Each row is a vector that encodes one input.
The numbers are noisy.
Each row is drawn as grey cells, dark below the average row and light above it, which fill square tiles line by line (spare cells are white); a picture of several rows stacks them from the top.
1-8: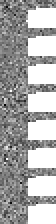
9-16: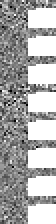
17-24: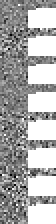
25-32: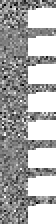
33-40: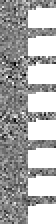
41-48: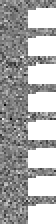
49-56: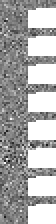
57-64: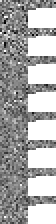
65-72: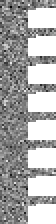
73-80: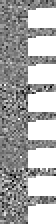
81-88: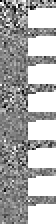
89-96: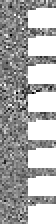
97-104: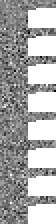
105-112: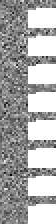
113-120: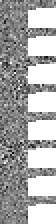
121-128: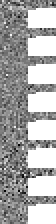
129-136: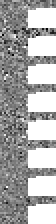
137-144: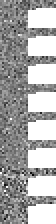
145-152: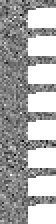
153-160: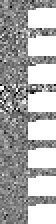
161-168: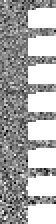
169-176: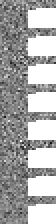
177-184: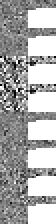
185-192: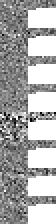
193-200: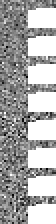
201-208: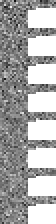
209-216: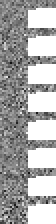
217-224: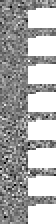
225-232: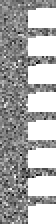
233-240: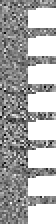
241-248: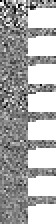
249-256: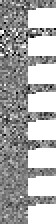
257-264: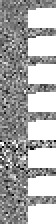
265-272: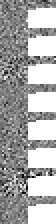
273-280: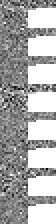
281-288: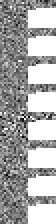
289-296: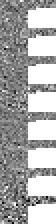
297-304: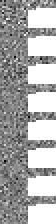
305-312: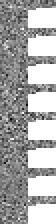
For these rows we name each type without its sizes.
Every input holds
either a point on each of four circles, or a fixed value.
